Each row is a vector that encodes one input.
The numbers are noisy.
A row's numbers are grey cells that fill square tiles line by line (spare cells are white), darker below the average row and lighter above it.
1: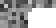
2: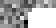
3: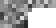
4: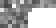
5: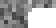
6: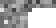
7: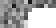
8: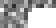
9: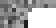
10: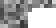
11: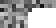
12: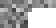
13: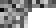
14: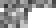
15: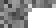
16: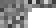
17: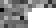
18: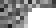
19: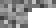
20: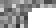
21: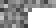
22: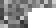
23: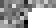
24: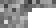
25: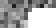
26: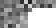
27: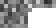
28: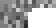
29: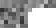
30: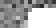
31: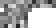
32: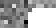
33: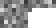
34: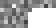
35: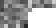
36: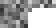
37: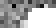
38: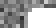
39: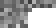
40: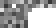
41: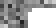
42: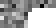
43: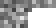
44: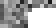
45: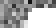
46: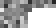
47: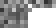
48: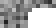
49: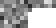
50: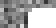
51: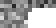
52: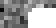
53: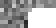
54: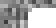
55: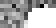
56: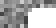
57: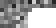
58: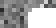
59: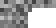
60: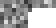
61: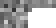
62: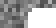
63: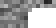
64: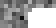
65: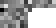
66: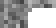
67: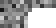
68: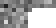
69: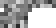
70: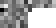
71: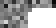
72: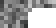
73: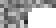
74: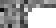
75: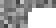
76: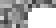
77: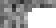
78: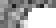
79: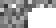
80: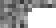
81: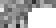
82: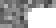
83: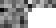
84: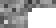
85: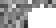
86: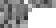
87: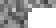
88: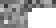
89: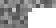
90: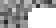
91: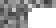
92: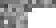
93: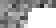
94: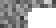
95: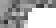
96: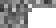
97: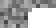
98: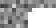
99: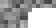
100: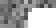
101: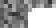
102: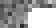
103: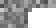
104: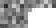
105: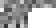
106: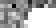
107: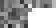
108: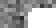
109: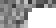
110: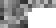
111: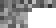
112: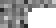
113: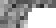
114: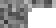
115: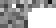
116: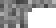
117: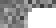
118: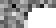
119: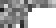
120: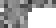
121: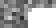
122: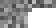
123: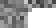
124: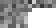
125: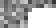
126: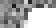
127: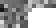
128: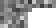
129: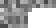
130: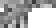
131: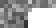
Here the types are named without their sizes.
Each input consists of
a node of each of three trees.
